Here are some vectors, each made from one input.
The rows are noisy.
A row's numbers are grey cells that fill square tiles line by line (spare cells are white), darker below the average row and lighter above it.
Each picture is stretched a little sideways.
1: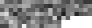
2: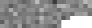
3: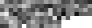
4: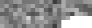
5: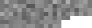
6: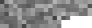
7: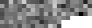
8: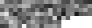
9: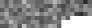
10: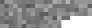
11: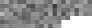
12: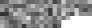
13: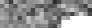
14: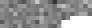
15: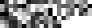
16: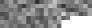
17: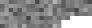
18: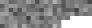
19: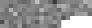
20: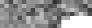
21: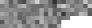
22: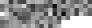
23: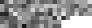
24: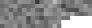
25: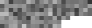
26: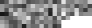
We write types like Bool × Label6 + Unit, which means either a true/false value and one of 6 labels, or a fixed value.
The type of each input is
Line5.
